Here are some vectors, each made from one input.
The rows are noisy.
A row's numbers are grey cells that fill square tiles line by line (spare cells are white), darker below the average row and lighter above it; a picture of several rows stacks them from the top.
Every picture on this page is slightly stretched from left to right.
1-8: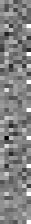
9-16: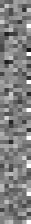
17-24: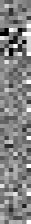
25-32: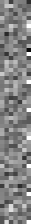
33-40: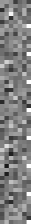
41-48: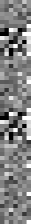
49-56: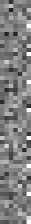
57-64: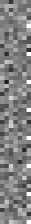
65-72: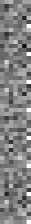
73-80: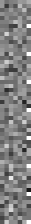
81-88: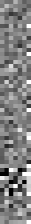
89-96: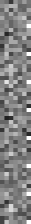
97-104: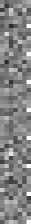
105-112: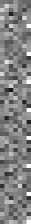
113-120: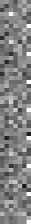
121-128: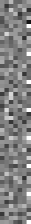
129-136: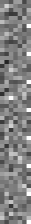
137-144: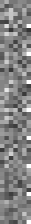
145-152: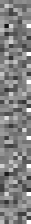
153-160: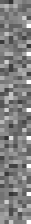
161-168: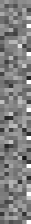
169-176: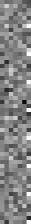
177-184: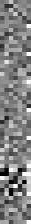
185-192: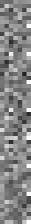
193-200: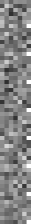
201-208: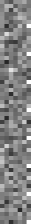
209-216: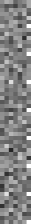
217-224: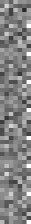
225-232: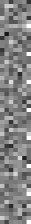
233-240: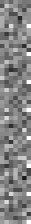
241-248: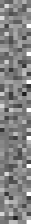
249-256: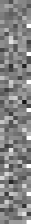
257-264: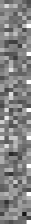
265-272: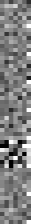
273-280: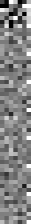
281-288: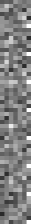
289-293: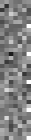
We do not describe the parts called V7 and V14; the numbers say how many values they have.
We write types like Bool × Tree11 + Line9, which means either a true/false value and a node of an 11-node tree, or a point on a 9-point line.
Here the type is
Bool × Tree11 × V7 × V14 + Unit.
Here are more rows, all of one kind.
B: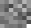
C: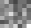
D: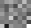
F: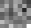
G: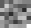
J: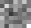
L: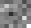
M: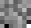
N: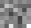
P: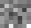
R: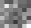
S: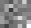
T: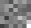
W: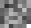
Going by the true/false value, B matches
C, D, M and W.
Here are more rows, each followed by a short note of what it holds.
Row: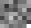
a node of an 11-node tree, a true/false value, a value of V7 and a value of V14
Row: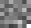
a node of an 11-node tree, a true/false value, a value of V7 and a value of V14
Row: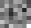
a node of an 11-node tree, a true/false value, a value of V7 and a value of V14
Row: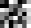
a fixed value
